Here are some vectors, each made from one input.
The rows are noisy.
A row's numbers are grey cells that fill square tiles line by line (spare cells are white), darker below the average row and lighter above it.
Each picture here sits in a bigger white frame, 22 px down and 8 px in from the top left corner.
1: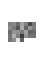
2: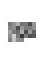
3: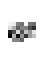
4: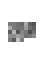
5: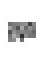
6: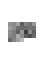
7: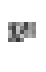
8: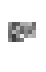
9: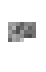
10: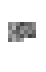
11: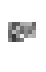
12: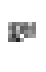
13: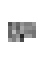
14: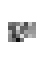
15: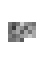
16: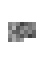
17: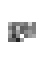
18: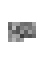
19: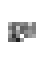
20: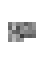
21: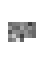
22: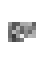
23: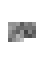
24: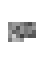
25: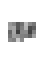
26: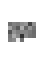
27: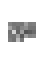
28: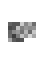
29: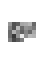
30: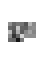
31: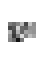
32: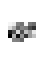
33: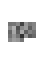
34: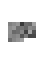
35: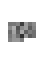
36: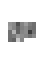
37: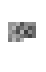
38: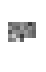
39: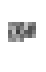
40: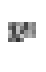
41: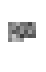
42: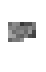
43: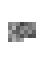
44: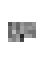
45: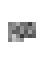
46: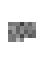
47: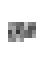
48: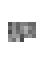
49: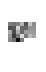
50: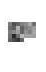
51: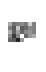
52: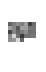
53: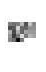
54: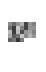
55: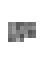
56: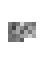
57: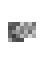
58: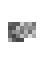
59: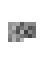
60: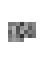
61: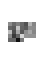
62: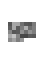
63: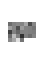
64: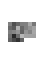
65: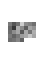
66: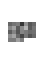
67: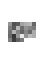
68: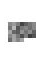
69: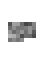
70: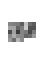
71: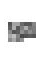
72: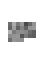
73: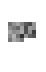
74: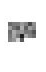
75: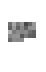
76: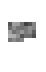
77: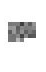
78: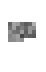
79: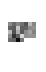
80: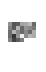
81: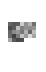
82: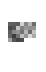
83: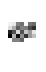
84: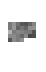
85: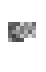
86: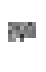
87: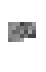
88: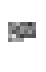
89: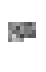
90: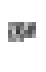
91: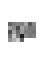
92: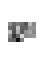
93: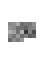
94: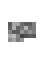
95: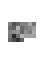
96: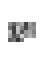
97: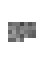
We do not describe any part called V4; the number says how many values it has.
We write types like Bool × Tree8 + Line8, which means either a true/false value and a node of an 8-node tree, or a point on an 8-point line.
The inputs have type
List2(Bool × V4).
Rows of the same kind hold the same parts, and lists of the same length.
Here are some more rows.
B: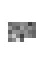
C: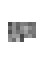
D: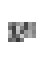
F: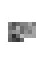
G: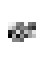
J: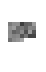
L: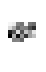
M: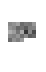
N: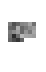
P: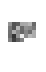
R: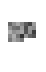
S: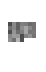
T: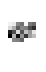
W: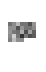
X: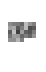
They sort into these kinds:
B, C, J, M, R, S, W, X
D, F, N, P
G, L, T

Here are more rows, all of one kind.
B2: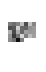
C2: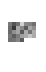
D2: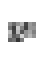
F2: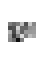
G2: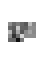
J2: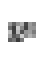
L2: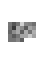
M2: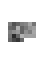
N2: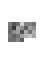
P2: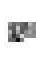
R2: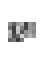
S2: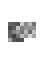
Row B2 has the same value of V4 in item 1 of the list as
F2 and S2.
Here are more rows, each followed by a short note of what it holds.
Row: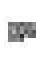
a list of two items
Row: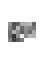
a list of one item
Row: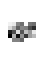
the empty list
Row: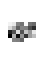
the empty list
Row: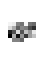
the empty list
